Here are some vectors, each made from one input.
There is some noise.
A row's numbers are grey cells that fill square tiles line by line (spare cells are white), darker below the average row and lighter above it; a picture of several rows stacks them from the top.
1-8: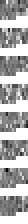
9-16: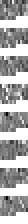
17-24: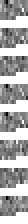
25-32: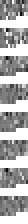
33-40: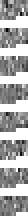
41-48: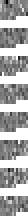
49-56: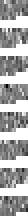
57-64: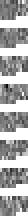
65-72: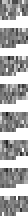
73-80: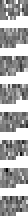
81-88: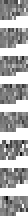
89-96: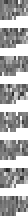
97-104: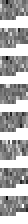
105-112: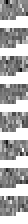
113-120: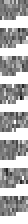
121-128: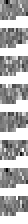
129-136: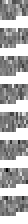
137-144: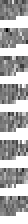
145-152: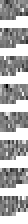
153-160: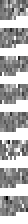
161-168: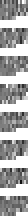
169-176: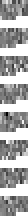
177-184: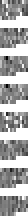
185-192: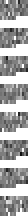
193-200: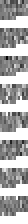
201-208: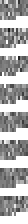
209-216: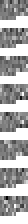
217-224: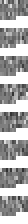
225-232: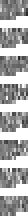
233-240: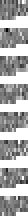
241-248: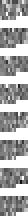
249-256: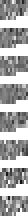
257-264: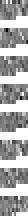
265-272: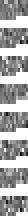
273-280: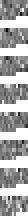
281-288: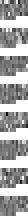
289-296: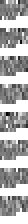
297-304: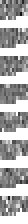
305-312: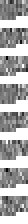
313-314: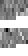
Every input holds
either one of 6 labels, or a point on each of three 7-point lines.
